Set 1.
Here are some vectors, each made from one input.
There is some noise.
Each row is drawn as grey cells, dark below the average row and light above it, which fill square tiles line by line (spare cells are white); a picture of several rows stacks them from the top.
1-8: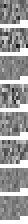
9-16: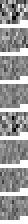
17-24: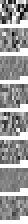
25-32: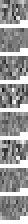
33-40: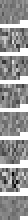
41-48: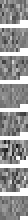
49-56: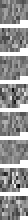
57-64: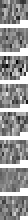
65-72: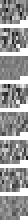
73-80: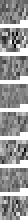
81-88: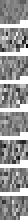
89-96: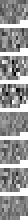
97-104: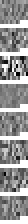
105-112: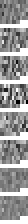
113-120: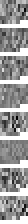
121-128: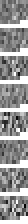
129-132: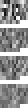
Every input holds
a node of a 10-node tree and a true/false value.
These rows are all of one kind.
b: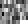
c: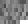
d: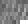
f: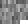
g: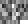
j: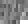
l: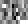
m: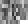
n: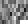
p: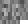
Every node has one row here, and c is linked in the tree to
l and p.
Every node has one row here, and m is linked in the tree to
g and n.
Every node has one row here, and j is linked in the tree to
b and g.
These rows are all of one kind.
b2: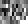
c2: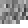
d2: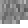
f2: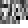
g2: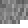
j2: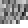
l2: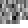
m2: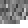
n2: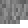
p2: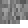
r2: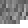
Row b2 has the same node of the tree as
m2, n2, p2 and r2.
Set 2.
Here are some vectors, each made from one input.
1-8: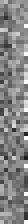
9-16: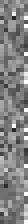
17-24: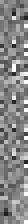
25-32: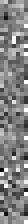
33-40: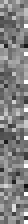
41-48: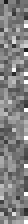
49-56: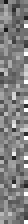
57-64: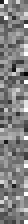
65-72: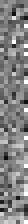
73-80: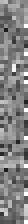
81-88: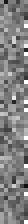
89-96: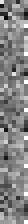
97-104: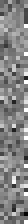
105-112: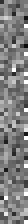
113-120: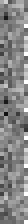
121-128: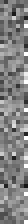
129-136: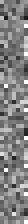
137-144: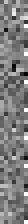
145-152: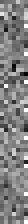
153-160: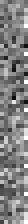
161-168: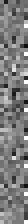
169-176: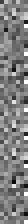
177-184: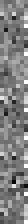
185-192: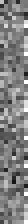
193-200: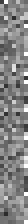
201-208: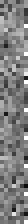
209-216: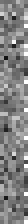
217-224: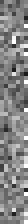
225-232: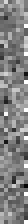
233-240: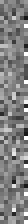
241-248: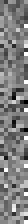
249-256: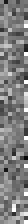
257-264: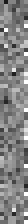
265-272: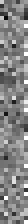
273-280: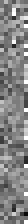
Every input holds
a point on a 10-point line and a true/false value.
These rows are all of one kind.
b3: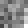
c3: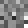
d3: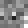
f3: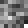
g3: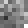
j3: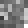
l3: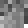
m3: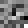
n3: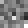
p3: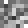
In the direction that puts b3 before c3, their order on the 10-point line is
g3, m3, n3, b3, j3, d3, c3, f3, l3, p3.
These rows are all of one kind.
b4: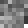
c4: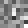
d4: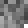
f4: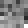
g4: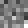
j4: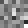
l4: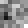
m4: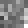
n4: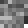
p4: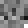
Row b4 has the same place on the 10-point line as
c4, j4 and n4.
